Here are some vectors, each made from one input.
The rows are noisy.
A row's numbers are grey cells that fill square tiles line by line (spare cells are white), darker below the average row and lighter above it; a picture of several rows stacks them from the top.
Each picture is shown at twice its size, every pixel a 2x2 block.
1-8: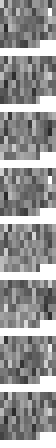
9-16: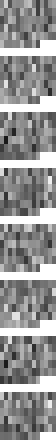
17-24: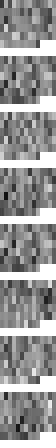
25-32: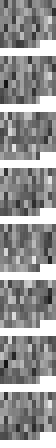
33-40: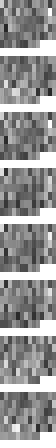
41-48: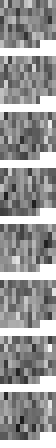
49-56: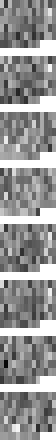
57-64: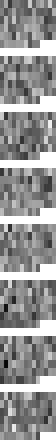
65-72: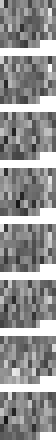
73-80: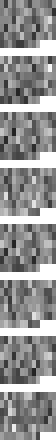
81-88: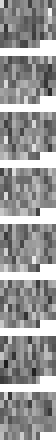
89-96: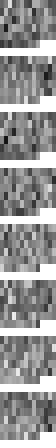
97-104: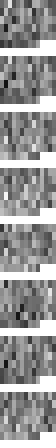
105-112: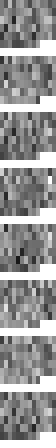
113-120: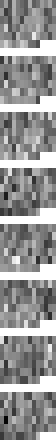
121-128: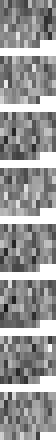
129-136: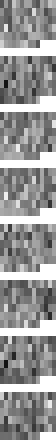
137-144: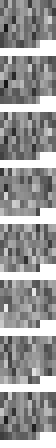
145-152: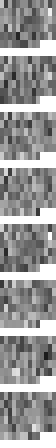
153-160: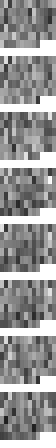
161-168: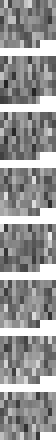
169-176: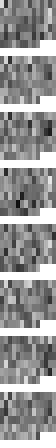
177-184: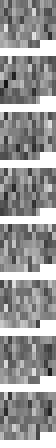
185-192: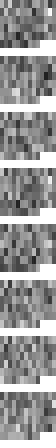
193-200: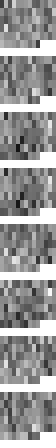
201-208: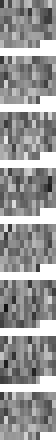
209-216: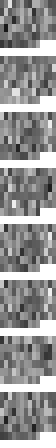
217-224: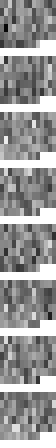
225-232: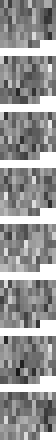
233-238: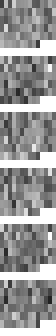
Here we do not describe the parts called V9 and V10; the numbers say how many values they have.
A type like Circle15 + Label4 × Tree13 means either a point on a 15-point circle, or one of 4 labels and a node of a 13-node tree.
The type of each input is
Bool × V9 + Line6 × V10.
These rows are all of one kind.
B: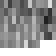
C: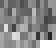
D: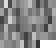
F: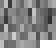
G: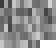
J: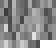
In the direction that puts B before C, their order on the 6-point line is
D, F, G, J, B, C.
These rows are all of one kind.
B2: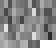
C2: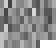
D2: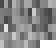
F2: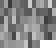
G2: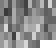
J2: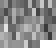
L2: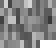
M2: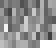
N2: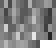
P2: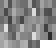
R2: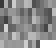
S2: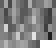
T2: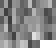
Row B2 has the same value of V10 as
C2, J2 and P2.
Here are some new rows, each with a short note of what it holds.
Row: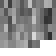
a point on a 6-point line and a value of V10
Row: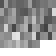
a point on a 6-point line and a value of V10
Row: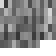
a true/false value and a value of V9
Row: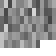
a point on a 6-point line and a value of V10
